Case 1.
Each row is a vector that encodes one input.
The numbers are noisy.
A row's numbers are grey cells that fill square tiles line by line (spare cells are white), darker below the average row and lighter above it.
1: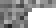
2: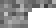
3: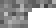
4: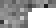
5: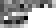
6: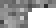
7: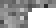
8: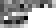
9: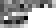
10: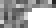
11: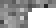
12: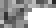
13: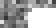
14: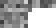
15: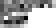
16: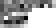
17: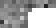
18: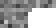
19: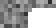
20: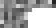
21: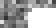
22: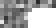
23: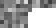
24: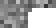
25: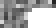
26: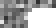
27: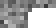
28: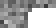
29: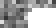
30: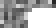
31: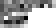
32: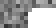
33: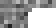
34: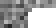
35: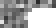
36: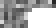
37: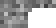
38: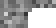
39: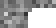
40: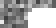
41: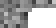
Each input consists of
a list of up to two points on a 5-point line.
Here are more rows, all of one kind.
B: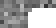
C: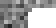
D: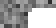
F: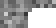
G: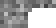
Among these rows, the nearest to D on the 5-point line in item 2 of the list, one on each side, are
B and C.
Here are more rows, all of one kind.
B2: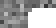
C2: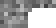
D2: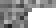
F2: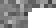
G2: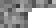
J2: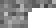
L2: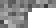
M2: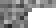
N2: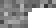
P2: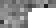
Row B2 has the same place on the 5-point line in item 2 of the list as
N2 and P2.
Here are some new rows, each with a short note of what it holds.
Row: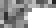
a list of one item
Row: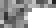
a list of one item
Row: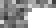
a list of one item
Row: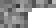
a list of two items
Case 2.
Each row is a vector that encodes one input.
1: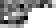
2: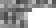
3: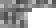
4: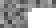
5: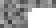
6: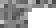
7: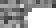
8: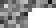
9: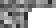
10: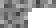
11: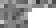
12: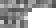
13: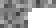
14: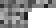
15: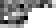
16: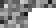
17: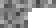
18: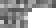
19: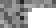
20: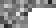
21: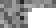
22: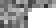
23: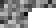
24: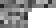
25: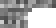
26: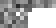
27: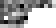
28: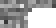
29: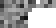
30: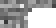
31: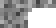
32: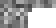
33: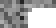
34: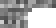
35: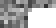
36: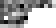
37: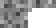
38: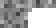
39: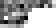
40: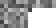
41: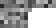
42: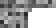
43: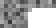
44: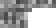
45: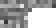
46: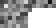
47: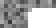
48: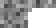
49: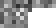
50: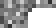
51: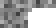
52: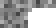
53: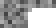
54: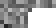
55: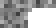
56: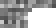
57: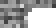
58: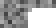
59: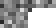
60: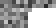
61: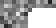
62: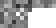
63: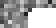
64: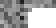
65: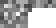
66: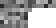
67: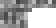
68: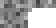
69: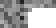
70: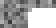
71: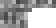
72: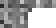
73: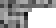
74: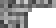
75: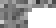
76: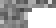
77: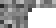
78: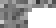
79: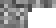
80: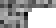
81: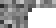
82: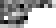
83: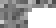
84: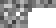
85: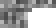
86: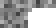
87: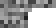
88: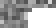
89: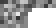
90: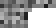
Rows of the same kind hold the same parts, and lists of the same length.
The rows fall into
3 kinds.
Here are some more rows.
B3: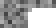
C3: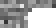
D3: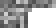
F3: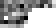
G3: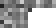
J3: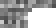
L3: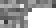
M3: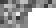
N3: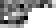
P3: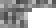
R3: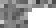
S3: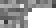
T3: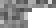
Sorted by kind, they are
B3, C3, J3, L3, P3, R3, S3, T3
D3, G3, M3
F3, N3

